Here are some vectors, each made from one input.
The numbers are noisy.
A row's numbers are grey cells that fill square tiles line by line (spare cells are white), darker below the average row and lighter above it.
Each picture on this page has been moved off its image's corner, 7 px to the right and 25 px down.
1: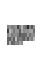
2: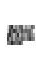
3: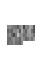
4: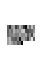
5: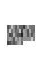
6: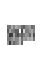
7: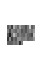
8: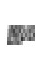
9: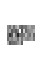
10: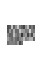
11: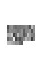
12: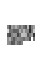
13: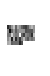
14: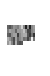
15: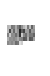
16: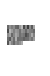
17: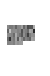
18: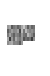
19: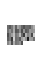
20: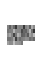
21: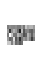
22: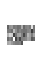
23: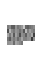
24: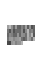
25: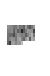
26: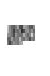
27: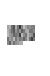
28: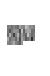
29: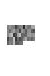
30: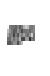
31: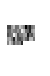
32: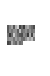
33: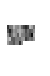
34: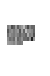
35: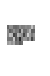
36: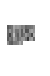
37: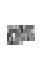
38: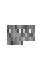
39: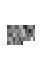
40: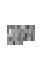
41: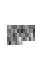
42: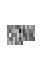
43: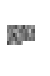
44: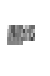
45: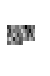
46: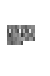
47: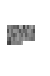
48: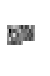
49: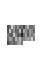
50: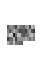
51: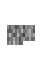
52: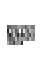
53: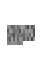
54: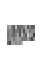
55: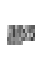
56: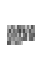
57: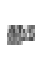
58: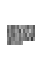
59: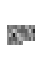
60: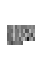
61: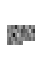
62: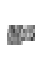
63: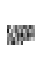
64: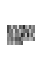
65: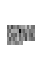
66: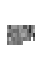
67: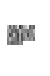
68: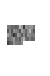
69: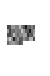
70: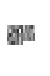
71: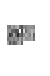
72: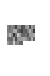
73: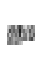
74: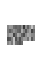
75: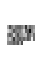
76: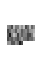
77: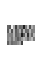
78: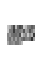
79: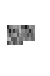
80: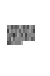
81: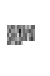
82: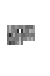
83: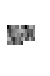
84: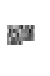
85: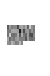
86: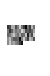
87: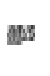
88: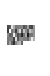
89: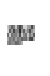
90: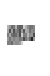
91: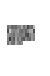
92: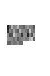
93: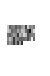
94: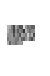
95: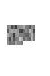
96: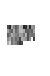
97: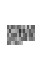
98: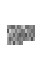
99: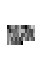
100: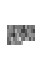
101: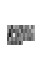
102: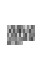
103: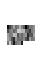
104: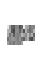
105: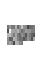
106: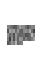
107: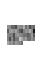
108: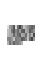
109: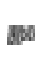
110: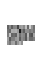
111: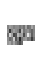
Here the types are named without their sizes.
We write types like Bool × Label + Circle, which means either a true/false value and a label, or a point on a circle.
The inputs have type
(Line + Tree) × Tree.
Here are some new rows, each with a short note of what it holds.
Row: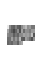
a node of each of two trees
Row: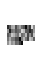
a point on a line and a node of a tree
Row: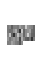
a node of each of two trees
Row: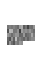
a node of each of two trees
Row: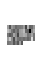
a point on a line and a node of a tree
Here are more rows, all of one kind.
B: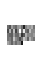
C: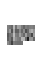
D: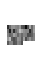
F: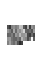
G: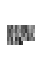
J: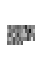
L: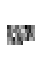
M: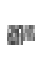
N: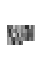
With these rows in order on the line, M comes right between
B and C.
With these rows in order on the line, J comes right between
F and L.
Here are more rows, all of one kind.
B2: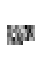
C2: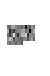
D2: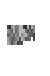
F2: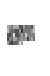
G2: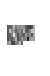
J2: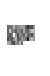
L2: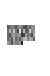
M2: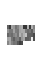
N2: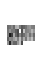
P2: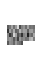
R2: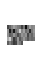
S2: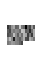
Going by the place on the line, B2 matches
C2 and S2.
